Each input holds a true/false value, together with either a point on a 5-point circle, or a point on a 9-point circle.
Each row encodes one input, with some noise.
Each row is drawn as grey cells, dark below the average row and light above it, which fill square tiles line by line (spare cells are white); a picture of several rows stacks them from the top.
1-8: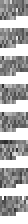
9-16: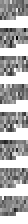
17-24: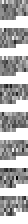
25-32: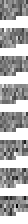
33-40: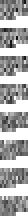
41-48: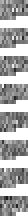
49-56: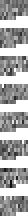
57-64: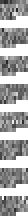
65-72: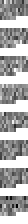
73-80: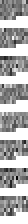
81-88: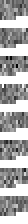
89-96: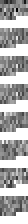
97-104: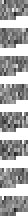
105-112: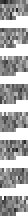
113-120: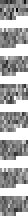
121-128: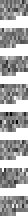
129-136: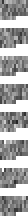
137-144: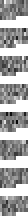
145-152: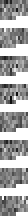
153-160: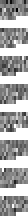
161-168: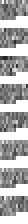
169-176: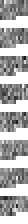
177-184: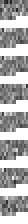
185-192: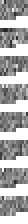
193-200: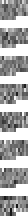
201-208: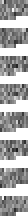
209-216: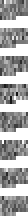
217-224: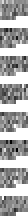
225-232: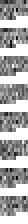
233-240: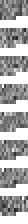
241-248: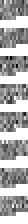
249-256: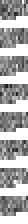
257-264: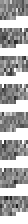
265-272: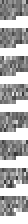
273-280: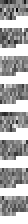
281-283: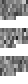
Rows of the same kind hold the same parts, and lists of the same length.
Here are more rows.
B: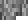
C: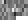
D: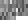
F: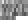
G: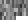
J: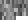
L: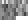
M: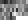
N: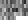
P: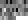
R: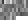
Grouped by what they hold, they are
B, C, D, F, G, J, L, R
M, N, P

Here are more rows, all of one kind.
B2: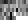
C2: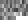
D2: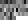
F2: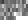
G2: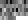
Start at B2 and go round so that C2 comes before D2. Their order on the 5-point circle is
B2, F2, C2, G2, D2.
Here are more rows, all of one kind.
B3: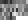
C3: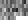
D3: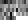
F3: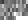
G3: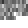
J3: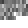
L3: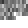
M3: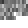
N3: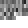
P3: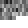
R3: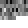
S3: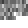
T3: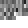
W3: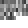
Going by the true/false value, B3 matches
D3, P3 and R3.
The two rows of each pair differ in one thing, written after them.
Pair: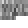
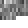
the place on the 9-point circle
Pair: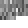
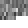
the true/false value
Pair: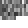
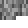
the place on the 9-point circle
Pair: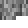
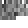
the place on the 9-point circle
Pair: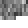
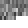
the place on the 9-point circle
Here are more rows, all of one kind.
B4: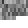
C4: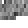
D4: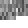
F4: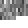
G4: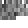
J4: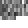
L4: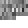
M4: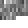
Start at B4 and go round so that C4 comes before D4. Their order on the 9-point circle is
B4, J4, G4, C4, L4, D4, F4, M4.
